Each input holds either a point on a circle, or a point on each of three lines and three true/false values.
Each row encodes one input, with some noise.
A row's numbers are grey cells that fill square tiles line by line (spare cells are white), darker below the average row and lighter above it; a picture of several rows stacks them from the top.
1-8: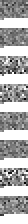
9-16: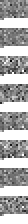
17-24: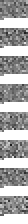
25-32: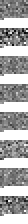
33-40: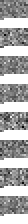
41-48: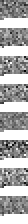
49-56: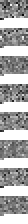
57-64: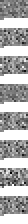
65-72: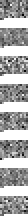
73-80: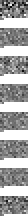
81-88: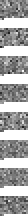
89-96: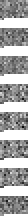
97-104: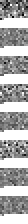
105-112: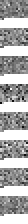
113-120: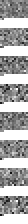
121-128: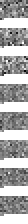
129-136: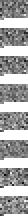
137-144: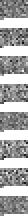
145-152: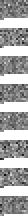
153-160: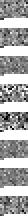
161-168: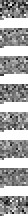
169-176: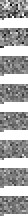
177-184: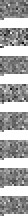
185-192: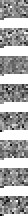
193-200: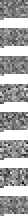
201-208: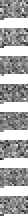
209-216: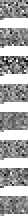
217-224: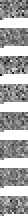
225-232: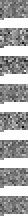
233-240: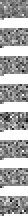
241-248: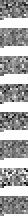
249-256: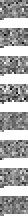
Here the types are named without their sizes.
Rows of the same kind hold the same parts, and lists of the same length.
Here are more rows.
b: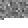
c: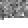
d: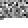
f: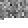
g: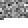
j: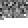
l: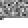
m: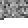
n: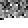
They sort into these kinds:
b, c, f, j
d, g, l, m, n

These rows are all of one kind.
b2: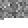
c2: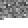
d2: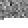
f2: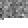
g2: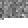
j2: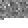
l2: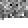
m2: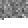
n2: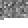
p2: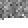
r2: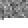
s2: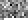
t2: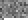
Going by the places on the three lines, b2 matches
j2, n2, r2 and s2.
